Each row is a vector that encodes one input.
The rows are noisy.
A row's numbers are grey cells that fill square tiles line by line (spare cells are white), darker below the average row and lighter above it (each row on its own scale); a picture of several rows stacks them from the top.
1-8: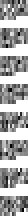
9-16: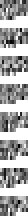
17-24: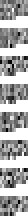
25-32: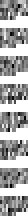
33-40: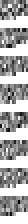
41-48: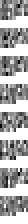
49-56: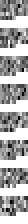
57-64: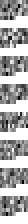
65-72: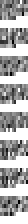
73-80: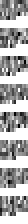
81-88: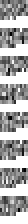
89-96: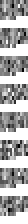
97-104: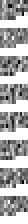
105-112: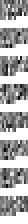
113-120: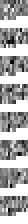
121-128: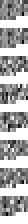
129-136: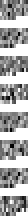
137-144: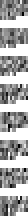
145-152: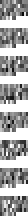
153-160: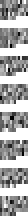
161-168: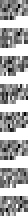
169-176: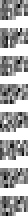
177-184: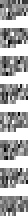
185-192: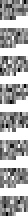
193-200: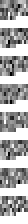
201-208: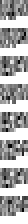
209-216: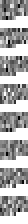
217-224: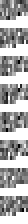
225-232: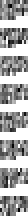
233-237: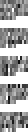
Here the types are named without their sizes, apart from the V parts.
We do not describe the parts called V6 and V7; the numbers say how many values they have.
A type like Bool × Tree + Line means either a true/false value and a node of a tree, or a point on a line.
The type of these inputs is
Bool × Bool × Bool × Bool × (Tree × Tree × V6 × V7 + Unit).
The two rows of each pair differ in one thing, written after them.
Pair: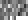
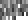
one of the four true/false values
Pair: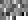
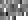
the value of V7
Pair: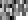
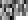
the value of V6
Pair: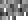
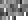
the node of one of the two trees
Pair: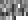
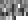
the node of one of the two trees
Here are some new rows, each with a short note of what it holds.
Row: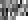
four true/false values
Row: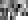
four true/false values
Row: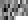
four true/false values
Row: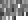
a node of each of two trees, four true/false values, a value of V6 and a value of V7
